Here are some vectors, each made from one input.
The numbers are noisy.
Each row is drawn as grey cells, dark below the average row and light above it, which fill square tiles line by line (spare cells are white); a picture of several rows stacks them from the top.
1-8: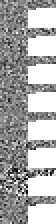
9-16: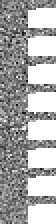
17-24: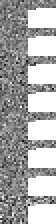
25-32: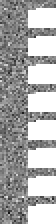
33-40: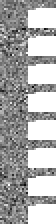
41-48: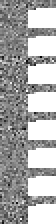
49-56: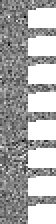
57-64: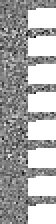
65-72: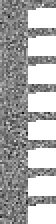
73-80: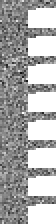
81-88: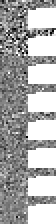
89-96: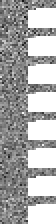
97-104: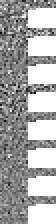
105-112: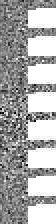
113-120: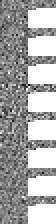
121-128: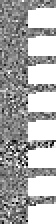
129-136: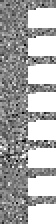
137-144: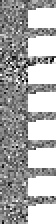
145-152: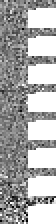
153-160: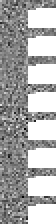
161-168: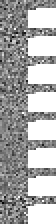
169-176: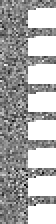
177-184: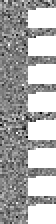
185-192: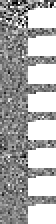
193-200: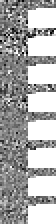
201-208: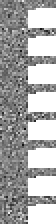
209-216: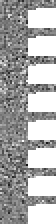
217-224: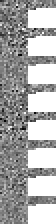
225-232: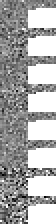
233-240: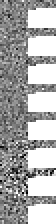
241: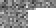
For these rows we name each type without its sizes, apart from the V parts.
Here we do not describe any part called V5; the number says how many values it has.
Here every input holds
a list of items, each either a point on a line, or a true/false value and a value of V5.
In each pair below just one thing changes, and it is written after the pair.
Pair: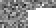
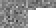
the true/false value in item 1 of the list
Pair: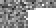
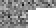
the true/false value in item 2 of the list
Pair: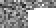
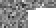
the value of V5 in item 1 of the list
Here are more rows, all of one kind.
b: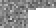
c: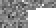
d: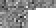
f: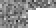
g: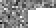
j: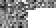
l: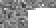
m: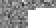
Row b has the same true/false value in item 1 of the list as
d and f.
